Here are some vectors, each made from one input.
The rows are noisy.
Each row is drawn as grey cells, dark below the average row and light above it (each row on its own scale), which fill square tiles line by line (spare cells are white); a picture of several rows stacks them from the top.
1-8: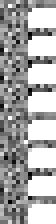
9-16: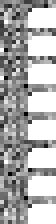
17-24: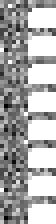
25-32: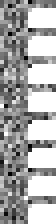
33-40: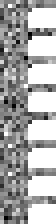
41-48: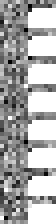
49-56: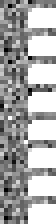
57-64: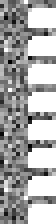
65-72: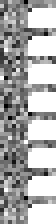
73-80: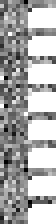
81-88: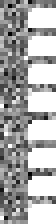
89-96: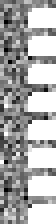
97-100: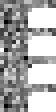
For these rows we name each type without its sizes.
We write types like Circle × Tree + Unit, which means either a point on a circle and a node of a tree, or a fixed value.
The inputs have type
Bool × Bool × Bool.
